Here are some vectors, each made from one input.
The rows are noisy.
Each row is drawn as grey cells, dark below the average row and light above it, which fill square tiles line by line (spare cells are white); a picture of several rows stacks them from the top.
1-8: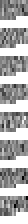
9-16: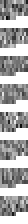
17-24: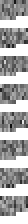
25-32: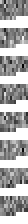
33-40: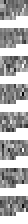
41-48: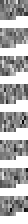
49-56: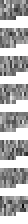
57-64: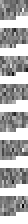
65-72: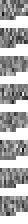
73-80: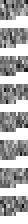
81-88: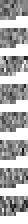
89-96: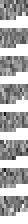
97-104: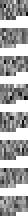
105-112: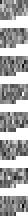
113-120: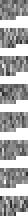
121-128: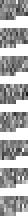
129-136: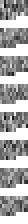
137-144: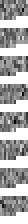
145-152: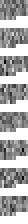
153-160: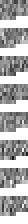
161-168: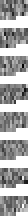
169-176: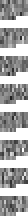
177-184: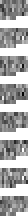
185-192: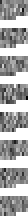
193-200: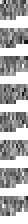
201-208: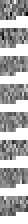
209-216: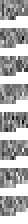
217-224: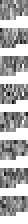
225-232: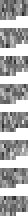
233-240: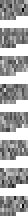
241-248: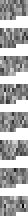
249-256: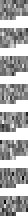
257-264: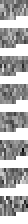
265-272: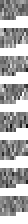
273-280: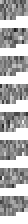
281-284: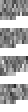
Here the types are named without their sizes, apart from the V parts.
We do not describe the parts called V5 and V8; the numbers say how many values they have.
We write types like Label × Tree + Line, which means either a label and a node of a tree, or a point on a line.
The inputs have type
(Bool × Circle + V8) × (Circle + V5).
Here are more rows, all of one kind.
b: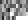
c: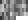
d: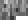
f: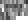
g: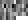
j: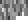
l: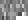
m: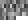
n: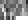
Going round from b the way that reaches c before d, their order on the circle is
b, m, l, j, g, c, f, n, d.
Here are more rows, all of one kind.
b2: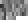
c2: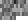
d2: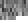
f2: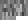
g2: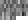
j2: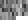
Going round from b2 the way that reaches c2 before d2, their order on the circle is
b2, g2, c2, d2, f2, j2.
